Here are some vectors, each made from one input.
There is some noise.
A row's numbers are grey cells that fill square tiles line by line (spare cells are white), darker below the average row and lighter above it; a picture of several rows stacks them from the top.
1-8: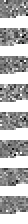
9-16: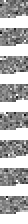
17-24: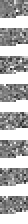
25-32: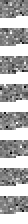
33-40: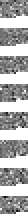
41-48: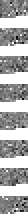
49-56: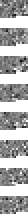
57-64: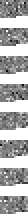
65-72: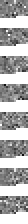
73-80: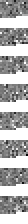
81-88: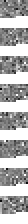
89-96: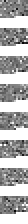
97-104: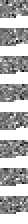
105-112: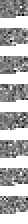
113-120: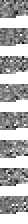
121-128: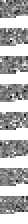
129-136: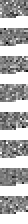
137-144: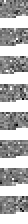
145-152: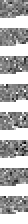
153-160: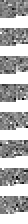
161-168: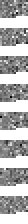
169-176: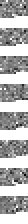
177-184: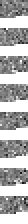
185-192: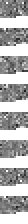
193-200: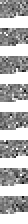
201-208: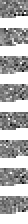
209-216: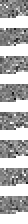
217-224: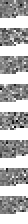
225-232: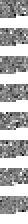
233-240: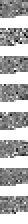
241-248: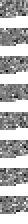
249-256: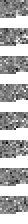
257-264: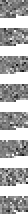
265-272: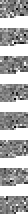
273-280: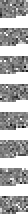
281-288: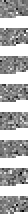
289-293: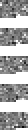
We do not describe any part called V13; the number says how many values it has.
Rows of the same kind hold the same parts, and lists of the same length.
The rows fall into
2 kinds.
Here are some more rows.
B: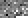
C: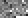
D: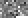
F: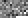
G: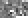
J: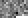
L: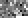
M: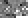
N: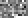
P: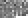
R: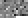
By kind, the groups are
B, C, D, F, G, J, N
L, M, P, R

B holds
one of 4 labels and a value of V13.
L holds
three true/false values and a value of V13.
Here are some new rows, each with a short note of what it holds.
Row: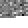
three true/false values and a value of V13
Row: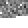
one of 4 labels and a value of V13
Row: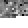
three true/false values and a value of V13
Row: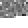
three true/false values and a value of V13
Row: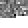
three true/false values and a value of V13
